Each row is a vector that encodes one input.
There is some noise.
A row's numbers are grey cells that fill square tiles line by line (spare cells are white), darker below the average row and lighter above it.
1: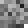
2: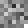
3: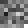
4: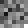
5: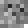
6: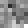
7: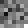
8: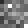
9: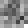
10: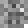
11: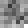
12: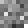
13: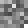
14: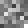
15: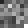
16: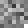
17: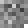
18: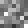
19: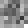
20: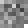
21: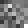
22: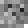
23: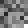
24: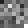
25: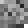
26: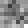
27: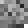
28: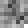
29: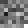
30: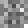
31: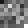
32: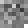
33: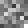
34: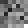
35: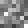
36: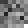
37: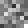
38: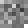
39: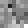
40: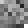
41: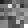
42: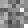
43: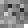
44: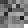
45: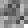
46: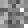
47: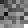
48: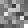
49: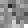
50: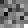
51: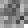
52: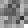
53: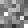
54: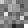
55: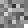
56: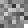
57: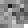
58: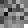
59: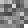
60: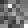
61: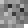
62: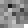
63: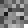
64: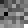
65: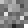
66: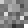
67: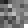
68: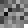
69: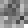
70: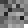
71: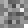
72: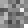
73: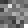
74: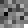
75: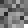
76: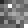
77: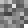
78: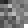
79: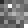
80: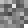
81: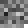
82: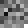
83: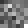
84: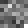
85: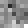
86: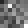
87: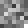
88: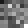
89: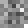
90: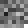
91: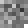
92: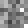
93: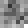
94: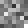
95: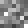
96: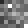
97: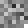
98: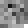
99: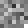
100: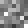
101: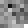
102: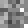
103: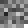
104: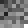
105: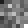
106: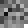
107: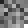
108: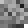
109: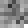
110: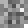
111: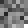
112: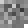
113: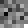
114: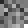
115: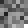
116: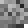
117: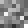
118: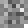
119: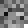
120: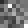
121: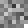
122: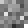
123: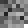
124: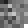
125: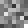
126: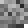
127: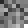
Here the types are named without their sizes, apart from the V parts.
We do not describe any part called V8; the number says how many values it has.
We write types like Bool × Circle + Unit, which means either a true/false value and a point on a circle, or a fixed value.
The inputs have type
Bool × (Line + V8).
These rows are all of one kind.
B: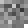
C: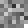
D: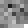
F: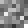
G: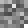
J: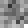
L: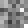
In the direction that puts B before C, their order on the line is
G, B, F, D, C, J, L.
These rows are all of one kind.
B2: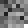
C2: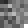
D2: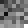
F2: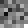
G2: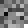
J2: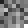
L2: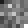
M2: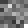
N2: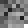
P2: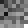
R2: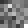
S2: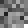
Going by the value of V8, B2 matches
C2 and N2.
